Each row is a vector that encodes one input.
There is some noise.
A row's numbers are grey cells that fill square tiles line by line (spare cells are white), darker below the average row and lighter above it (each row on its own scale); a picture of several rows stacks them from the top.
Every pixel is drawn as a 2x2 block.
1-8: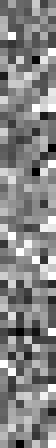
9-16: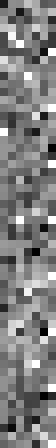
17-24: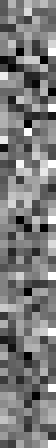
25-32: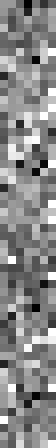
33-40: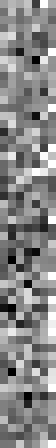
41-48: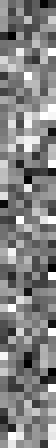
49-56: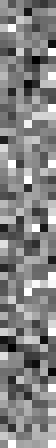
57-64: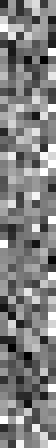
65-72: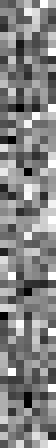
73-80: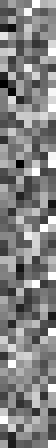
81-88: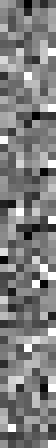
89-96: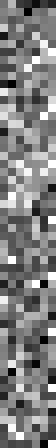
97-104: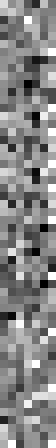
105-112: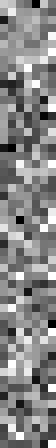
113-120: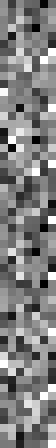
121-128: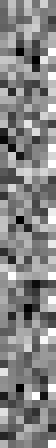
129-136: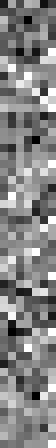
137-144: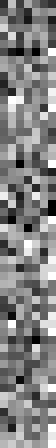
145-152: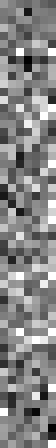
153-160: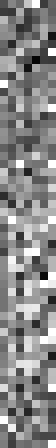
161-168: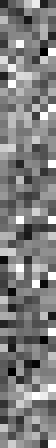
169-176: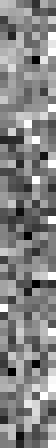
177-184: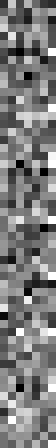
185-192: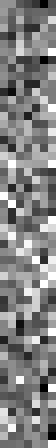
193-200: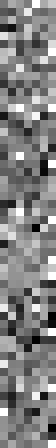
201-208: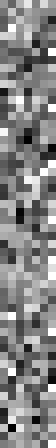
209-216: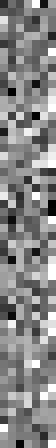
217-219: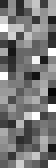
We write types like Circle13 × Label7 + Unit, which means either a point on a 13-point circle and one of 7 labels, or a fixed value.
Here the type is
Bool × Bool × Bool × Label12.
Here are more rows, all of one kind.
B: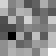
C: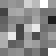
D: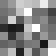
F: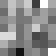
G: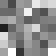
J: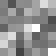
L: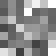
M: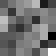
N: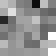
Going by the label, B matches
D and M.
